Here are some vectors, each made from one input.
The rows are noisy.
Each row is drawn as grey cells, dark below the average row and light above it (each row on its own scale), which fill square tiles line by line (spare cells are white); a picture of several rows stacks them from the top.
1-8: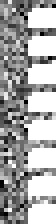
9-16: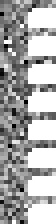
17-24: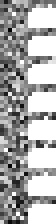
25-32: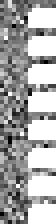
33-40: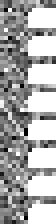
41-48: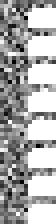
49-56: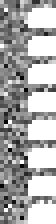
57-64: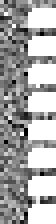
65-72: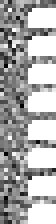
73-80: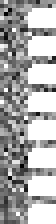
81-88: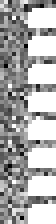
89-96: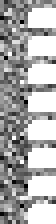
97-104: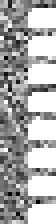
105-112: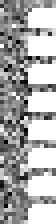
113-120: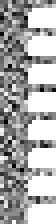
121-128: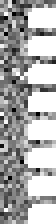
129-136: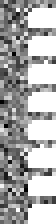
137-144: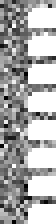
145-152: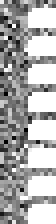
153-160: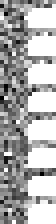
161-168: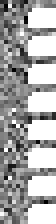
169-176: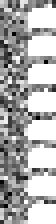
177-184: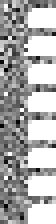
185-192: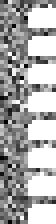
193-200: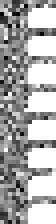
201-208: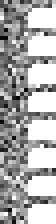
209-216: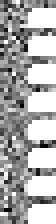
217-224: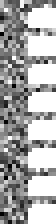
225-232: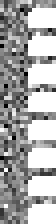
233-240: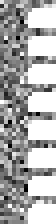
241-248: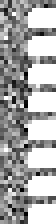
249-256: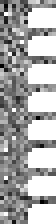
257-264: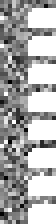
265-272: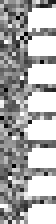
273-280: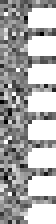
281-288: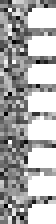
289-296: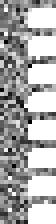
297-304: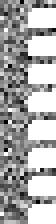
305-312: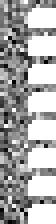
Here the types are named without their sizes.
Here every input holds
a point on a circle and four true/false values, together with either a point on a circle, or a fixed value.
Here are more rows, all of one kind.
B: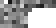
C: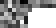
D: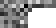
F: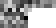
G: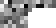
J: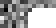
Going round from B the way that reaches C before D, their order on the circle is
B, G, C, J, D, F.
